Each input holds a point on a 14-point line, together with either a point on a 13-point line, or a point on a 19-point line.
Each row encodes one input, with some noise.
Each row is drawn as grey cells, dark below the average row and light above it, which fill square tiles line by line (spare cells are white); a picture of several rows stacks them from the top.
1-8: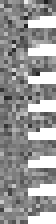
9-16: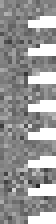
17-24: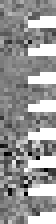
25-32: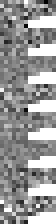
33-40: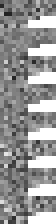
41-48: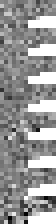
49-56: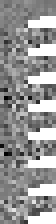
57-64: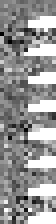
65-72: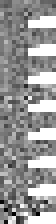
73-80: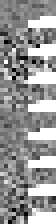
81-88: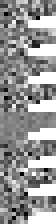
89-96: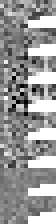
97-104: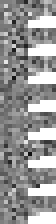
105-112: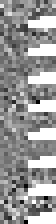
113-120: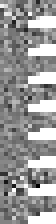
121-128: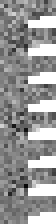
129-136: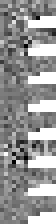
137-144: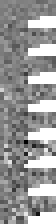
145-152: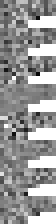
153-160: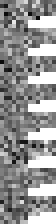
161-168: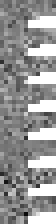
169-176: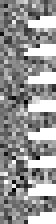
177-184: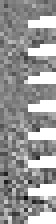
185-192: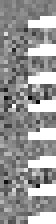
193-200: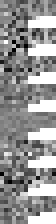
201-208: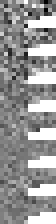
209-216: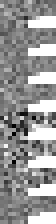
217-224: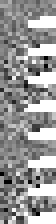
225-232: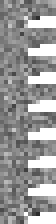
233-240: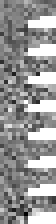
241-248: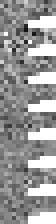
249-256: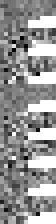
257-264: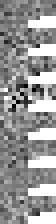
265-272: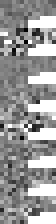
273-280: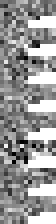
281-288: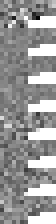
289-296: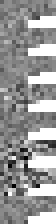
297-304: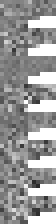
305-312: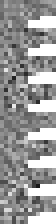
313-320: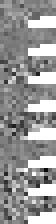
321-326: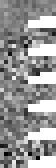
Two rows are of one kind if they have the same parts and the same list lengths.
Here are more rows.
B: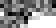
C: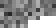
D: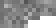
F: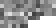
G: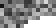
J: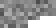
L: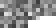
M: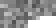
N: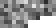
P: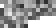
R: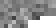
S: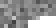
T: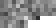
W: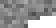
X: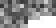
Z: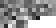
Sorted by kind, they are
B, F, G, L, M, R, W, X, Z
C, D, J, N, P, S, T

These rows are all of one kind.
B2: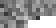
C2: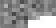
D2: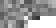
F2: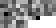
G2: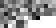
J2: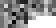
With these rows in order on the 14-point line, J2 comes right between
B2 and F2.
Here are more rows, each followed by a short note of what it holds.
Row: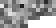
a point on a 14-point line and a point on a 19-point line
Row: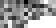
a point on a 14-point line and a point on a 19-point line
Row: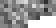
a point on a 13-point line and a point on a 14-point line
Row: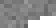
a point on a 14-point line and a point on a 19-point line
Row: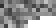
a point on a 13-point line and a point on a 14-point line
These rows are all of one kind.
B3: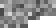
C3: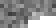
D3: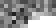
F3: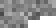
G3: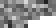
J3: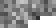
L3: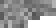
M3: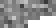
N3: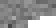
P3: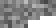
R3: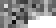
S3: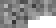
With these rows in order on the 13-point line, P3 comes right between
C3 and M3.
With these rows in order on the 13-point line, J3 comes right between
F3 and L3.
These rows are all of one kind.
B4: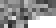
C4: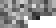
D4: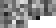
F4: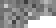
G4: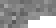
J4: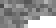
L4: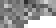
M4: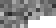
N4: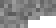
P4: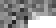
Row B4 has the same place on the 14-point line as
C4, G4 and J4.
